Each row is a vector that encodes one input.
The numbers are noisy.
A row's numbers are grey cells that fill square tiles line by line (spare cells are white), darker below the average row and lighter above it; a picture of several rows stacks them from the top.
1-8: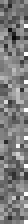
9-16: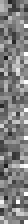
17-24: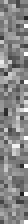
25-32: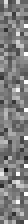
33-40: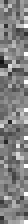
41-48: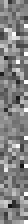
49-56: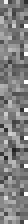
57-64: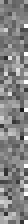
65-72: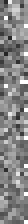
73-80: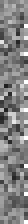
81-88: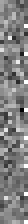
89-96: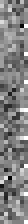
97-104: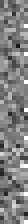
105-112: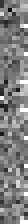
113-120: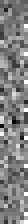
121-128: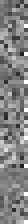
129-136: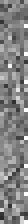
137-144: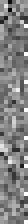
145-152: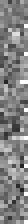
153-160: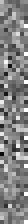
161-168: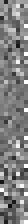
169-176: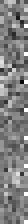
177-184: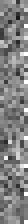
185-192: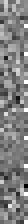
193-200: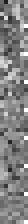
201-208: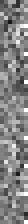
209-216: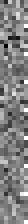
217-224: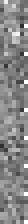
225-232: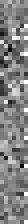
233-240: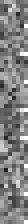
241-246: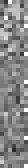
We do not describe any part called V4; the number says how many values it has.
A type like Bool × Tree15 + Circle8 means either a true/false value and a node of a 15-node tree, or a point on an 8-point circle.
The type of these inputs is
(Circle6 + List2(V4)) × Line7.
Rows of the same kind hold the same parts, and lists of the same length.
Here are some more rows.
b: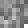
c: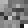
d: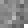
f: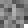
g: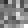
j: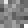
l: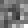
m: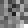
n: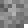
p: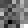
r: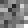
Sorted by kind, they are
b, c, d, f, n
g
j, m
l, p, r

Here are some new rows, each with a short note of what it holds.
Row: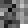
a point on a 6-point circle and a point on a 7-point line
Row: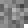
a point on a 7-point line, together with a list of two items
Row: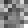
a point on a 6-point circle and a point on a 7-point line
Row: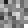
a point on a 7-point line, together with the empty list
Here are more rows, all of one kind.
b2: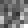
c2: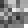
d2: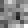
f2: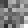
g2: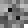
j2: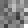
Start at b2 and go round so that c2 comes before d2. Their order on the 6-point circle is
b2, j2, f2, c2, g2, d2.
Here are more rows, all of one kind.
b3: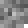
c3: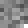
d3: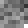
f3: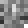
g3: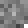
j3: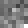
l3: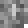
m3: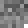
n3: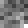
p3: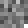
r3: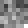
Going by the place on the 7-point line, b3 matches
d3, j3, n3 and r3.
